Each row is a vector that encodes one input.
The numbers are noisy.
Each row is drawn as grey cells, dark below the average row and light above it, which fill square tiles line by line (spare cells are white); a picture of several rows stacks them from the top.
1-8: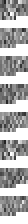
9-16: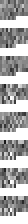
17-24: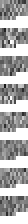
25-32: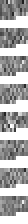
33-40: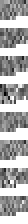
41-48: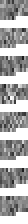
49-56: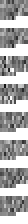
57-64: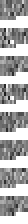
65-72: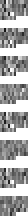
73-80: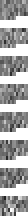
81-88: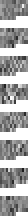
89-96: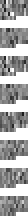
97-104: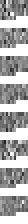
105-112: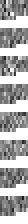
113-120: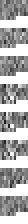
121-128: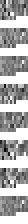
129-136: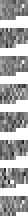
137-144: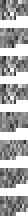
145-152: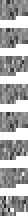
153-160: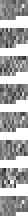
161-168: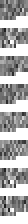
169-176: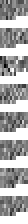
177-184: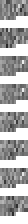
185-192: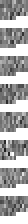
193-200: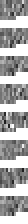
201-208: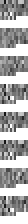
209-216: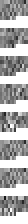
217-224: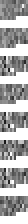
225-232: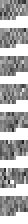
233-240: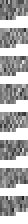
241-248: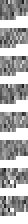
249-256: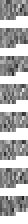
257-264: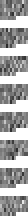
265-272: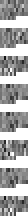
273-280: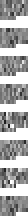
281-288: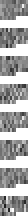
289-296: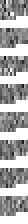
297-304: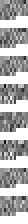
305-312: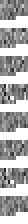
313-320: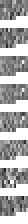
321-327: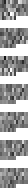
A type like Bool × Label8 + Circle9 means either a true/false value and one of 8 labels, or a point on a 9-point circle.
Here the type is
Label4 + Line15.
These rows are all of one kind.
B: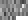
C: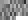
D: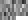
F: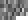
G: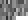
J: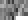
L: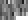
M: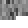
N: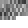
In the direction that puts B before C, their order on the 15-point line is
L, G, F, M, J, B, D, C, N.
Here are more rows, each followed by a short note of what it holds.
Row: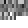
one of 4 labels
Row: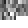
one of 4 labels
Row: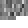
a point on a 15-point line
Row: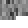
a point on a 15-point line
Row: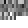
one of 4 labels
